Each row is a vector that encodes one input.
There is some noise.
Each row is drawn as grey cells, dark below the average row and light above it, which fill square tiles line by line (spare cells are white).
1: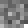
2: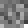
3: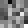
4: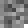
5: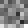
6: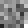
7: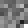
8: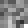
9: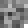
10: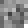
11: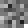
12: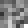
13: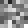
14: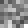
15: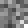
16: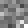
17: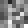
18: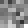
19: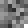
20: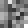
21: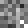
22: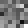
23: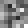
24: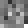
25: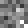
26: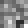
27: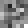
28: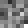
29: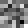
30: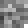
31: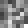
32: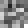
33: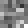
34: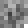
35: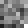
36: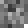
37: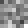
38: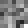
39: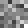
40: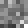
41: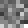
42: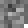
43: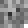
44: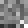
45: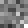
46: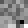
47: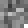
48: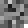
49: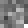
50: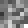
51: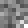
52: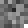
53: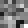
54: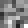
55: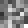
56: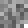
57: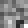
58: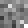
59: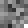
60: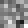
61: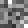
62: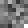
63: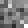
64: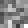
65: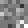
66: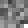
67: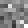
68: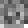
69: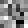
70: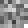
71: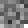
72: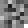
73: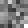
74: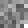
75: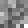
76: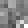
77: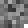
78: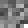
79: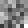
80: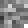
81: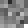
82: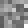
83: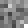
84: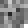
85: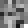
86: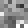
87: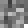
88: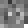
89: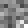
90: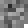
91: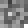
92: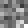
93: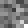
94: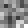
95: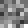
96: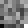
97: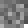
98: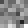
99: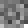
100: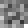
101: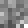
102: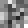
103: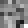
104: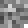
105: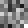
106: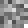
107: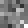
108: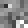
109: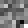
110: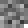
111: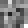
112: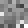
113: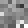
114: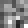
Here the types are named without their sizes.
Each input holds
a point on a circle.
